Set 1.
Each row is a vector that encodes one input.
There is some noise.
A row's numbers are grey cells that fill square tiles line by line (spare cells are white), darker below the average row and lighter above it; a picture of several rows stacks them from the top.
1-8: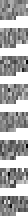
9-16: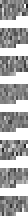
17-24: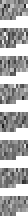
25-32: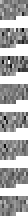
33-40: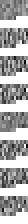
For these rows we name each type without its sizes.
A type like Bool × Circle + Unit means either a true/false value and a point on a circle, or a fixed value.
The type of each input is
Line × Line.
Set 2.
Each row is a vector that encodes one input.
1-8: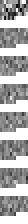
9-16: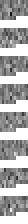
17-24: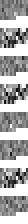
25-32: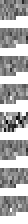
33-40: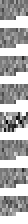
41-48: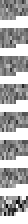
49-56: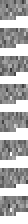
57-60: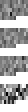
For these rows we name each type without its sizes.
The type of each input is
Bool × Bool × Bool × Bool + Unit.
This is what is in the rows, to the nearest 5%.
About 15% of them hold a fixed value. The rest hold four true/false values.
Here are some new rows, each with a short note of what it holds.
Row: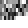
a fixed value
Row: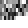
a fixed value
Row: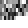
a fixed value
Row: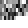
a fixed value
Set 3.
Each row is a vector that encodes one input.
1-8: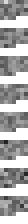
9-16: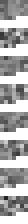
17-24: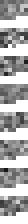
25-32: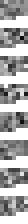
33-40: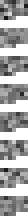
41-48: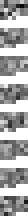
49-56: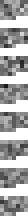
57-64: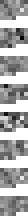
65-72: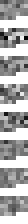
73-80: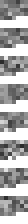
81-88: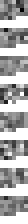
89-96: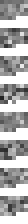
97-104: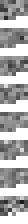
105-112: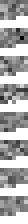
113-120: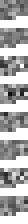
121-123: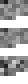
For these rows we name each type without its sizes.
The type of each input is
Bool × Bool × Bool × Bool + Unit.
